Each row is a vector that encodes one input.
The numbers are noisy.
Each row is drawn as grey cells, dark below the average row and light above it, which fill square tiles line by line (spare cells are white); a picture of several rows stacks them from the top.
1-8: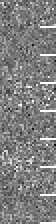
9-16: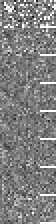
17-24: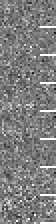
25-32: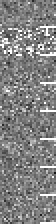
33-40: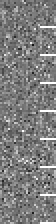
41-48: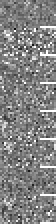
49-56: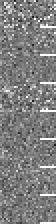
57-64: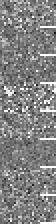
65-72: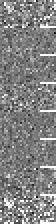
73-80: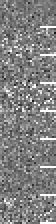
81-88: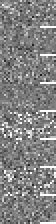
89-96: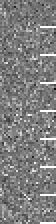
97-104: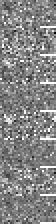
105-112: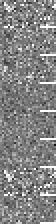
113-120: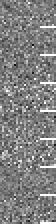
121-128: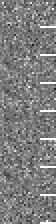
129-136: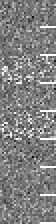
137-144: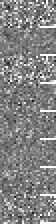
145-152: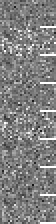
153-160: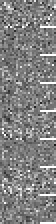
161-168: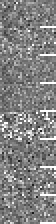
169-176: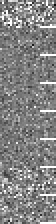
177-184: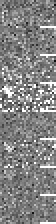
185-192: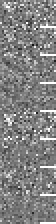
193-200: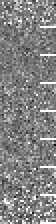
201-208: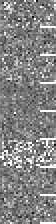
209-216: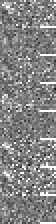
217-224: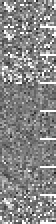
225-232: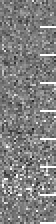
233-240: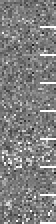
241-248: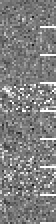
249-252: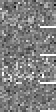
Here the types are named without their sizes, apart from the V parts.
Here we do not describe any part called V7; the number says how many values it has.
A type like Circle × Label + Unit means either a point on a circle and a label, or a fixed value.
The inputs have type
(Bool × Bool × Bool × Bool + Line × V7) × (Tree + Unit).
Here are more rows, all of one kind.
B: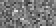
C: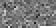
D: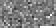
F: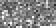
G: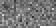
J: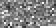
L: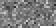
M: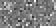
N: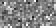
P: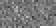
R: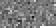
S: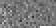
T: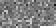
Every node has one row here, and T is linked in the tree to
D.
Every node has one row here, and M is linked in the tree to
C.
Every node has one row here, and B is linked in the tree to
R.
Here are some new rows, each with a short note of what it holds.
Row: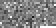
a point on a line and a value of V7
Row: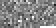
a point on a line and a value of V7
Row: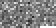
a point on a line and a value of V7
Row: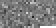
a point on a line, a node of a tree and a value of V7
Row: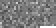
a point on a line and a value of V7
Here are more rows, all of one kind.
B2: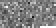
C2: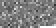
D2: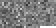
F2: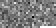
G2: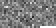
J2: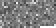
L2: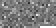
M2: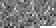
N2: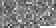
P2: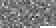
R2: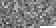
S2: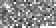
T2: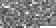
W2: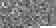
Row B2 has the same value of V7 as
J2, L2 and P2.
